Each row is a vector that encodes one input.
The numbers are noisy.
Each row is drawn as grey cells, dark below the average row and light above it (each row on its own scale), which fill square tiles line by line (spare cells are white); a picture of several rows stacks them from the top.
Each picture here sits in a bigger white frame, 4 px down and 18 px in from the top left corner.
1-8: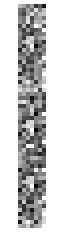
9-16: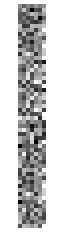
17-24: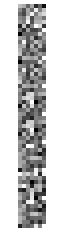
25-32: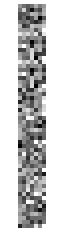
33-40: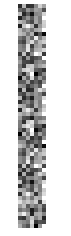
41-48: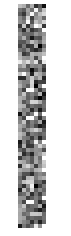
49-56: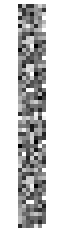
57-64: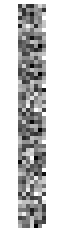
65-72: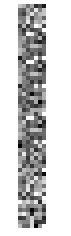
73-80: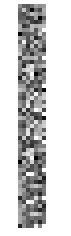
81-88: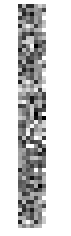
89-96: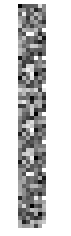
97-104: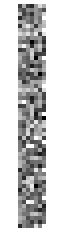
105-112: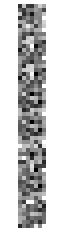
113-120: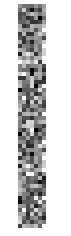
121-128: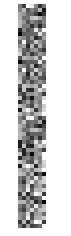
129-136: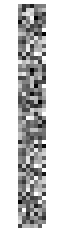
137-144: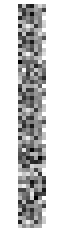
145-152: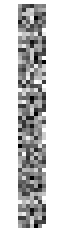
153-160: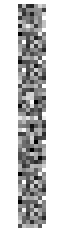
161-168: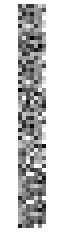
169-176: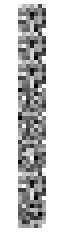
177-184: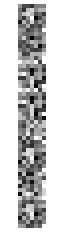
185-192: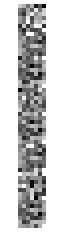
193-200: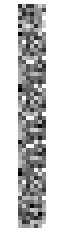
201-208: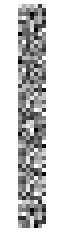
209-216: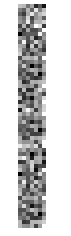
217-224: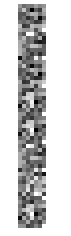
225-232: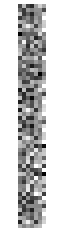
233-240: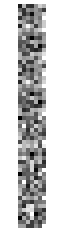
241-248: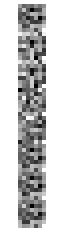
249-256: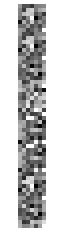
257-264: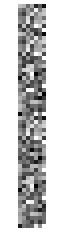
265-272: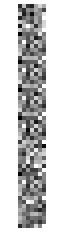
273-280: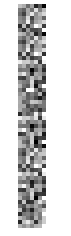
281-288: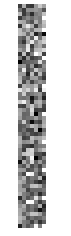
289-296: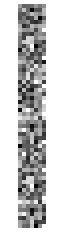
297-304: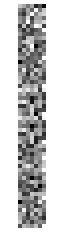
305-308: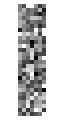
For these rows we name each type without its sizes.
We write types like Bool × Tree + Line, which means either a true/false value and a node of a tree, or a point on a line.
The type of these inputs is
Label.
